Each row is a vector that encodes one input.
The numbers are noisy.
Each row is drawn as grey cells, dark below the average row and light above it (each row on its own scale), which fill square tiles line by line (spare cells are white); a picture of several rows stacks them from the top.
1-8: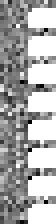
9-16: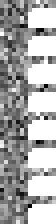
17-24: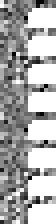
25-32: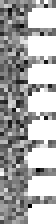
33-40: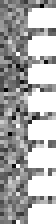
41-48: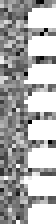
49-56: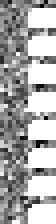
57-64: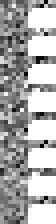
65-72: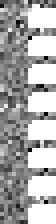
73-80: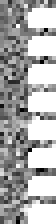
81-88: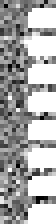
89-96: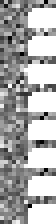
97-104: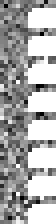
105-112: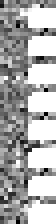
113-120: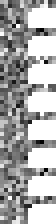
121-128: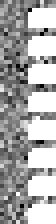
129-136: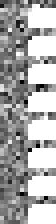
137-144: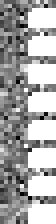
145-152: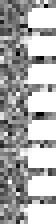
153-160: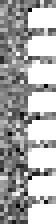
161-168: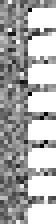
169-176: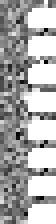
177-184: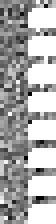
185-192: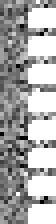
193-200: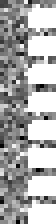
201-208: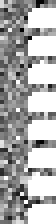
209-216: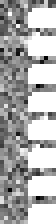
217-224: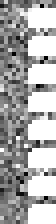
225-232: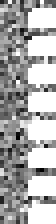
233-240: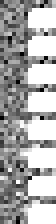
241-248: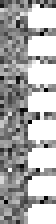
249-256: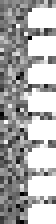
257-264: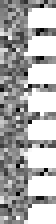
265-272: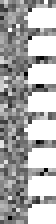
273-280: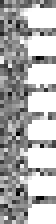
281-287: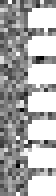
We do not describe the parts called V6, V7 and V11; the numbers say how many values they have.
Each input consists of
one of 10 labels, a value of V6 and a value of V11, together with either a point on a 5-point line and a true/false value, or a value of V7.
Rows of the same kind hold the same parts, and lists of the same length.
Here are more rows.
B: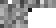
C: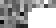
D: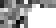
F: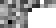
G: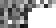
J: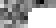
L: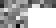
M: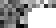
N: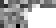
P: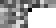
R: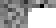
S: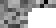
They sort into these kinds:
B, C, D, J, L, M, S
F, G, N, P, R

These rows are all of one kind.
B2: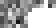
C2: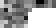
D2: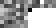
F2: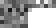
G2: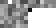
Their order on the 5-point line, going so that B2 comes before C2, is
G2, F2, D2, B2, C2.
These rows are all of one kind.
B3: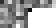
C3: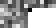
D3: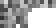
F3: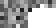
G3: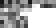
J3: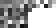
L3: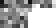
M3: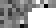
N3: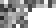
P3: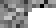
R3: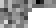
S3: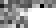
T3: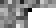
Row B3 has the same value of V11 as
N3 and S3.
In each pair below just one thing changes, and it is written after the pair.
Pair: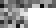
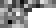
the value of V6
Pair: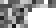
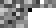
the value of V6
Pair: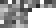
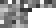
the place on the 5-point line
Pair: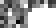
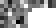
the value of V11
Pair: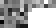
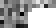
the value of V11
